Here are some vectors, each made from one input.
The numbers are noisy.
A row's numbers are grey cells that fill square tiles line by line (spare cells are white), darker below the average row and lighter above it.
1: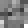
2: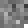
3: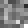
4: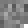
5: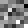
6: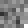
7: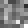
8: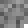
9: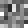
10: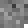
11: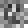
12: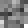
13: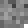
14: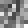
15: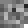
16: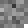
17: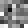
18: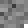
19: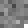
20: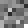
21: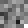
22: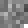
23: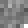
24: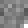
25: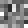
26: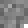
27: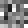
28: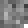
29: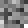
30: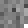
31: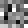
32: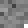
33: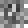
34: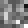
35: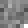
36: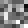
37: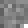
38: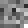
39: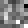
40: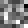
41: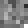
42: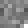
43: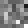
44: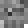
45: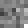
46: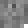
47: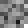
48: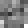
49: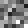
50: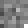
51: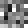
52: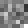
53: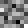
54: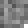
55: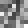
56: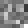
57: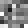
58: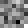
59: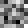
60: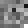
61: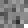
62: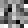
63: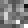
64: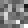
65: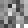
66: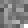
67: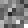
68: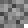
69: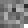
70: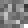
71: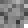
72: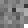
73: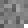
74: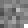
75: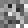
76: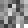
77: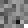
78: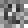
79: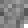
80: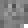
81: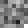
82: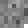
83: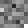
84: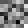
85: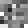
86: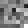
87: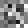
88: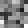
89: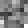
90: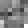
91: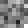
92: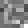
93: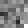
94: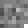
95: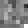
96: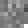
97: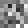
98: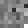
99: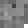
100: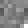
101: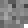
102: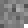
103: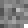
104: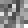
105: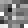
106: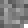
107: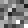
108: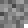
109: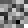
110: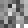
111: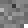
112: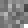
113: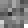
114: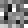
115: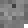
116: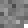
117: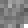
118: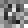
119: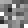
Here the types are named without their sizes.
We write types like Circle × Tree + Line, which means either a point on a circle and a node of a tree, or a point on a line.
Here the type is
Bool × (Tree + Unit) + Line.
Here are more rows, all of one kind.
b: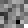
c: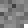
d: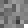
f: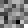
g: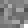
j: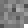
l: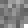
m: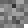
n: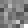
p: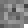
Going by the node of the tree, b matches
d, f, j and p.
